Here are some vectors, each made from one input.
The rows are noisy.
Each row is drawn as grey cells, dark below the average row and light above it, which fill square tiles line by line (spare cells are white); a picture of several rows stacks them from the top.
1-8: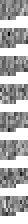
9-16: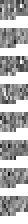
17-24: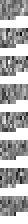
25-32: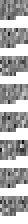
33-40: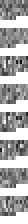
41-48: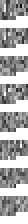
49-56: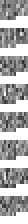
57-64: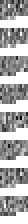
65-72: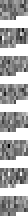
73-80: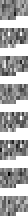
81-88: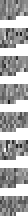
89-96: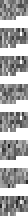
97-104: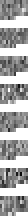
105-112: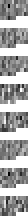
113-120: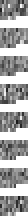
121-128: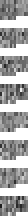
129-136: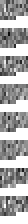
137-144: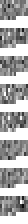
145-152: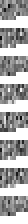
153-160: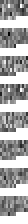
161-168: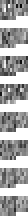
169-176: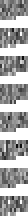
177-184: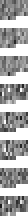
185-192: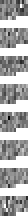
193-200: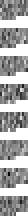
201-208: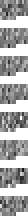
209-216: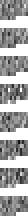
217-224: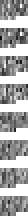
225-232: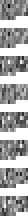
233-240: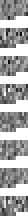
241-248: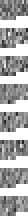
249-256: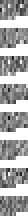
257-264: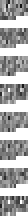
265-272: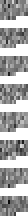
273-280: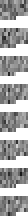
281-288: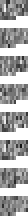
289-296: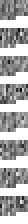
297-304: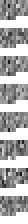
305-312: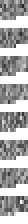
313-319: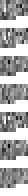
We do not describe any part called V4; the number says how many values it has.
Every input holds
a node of a 13-node tree, four true/false values and a value of V4, together with a list of up to two points on a 6-point circle.
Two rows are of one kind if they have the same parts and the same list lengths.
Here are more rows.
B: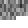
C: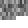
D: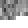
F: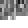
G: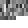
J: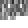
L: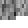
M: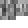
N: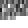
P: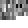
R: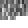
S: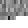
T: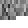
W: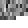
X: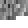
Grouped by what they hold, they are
B, G, N, S, T
C, D, F, P, X
J, L, M, R, W

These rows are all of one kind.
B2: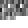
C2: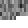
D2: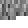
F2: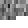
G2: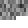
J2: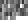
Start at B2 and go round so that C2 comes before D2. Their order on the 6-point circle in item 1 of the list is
B2, G2, C2, F2, J2, D2.
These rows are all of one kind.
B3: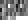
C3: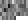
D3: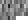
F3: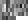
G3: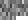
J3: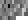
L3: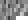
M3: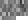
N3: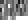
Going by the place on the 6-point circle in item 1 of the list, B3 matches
D3, G3 and L3.
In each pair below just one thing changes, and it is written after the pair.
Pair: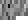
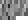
the place on the 6-point circle in item 1 of the list
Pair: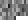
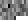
the place on the 6-point circle in item 1 of the list
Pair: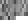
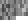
the place on the 6-point circle in item 1 of the list
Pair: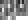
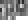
the node of the tree
